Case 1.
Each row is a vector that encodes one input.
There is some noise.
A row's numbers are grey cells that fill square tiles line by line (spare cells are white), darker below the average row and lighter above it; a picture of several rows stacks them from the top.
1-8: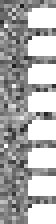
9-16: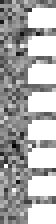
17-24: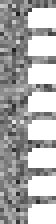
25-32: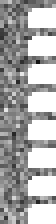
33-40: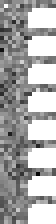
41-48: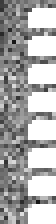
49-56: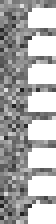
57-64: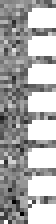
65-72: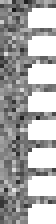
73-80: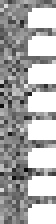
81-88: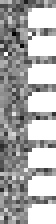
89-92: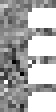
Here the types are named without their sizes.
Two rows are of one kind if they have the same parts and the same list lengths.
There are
3 kinds of row.
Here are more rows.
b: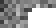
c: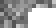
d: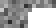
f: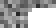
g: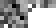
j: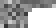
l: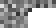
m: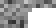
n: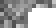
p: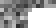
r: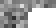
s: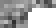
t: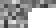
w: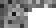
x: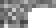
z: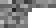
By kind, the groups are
b, c, j, n, r, s, t, z
d, f, l, m, p, w, x
g

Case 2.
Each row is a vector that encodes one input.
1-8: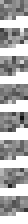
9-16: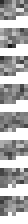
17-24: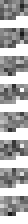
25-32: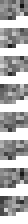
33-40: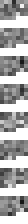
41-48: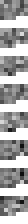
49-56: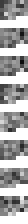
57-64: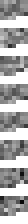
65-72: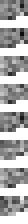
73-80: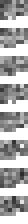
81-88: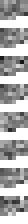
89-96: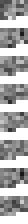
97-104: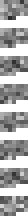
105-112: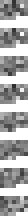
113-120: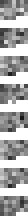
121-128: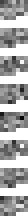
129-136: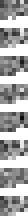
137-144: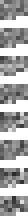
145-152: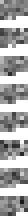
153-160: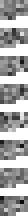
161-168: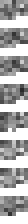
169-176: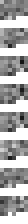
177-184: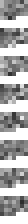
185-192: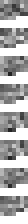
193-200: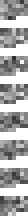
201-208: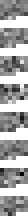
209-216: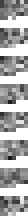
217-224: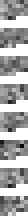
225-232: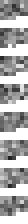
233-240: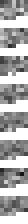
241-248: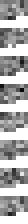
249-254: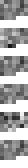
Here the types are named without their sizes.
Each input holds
a point on a circle and a true/false value.
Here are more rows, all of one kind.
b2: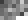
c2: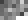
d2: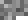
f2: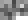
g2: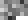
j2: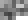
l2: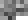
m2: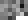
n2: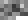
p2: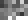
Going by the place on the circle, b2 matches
c2 and l2.
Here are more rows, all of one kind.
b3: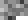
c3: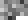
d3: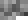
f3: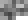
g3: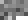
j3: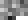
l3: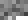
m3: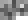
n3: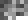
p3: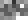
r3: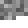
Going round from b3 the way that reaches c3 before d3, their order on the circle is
b3, c3, j3, n3, r3, g3, l3, d3, p3, m3, f3.
